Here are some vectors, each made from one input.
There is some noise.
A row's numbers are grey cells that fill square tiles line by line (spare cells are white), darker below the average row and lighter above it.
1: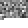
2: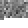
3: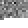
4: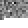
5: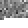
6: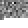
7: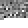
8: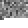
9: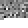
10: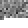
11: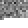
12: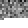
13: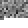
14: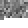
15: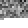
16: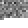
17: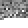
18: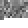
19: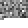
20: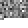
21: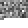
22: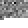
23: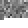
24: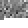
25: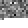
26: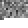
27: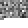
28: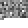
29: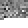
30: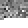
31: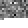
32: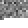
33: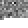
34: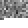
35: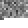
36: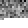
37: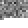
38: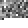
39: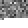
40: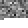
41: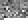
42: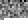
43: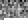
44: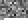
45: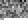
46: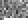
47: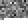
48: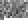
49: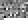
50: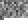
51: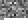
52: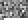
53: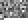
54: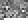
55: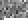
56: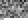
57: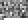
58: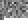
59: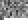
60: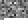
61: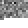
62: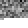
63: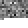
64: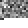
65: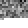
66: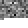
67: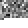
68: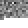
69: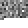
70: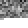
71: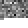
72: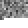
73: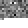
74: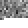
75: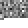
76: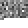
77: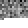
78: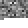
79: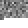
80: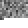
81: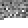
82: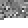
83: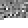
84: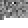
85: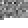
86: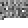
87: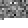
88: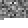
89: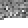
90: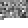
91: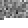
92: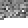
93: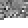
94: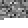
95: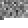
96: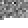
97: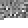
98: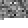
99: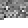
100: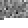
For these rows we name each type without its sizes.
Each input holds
a label, together with either a point on a line, or a node of a tree.
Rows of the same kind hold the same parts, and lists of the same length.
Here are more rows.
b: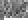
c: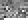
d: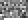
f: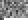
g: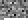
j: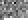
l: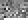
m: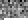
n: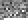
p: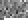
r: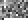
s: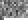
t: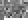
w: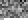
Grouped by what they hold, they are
b, d, g, p, r, t
c, f, j, l, m, n, s, w

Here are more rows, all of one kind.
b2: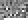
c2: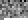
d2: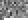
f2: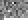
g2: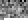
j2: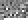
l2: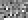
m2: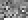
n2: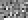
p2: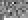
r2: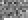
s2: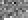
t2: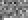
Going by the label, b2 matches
j2, l2, m2 and n2.
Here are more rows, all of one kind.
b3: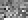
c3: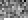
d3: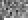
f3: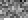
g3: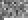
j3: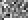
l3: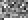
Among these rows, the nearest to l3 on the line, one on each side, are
b3 and c3.
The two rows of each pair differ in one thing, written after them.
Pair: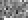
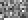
the label
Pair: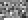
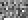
the node of the tree
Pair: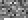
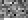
the node of the tree
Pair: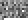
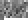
the label
